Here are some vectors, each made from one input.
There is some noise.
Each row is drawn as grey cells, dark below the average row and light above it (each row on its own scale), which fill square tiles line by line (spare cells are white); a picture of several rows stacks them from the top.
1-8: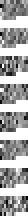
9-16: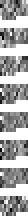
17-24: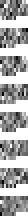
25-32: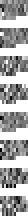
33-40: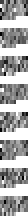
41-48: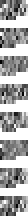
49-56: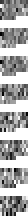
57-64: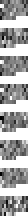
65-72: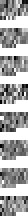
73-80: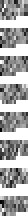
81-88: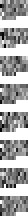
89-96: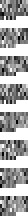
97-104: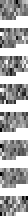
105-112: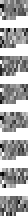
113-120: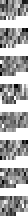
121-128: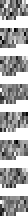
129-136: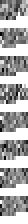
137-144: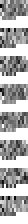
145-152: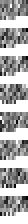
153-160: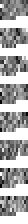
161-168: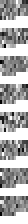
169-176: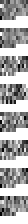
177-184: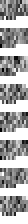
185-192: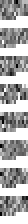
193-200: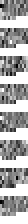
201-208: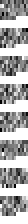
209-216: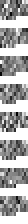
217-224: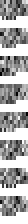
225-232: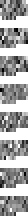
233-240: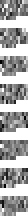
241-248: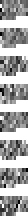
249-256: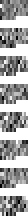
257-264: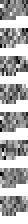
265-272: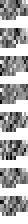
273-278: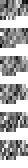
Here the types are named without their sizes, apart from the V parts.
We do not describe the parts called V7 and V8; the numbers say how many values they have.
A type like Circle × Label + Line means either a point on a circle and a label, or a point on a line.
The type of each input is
Label × Label + (Line + V7) × V8.
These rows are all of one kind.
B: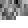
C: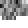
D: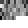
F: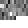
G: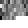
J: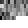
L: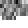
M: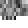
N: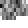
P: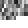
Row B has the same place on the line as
G and J.
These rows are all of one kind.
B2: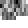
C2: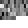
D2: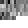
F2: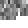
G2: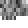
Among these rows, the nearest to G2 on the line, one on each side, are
C2 and D2.
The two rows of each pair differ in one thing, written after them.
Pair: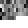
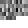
the value of V7
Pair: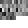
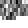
the value of V7
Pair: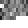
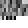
the value of V7
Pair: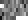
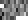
the value of V7
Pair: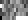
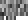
the value of V8
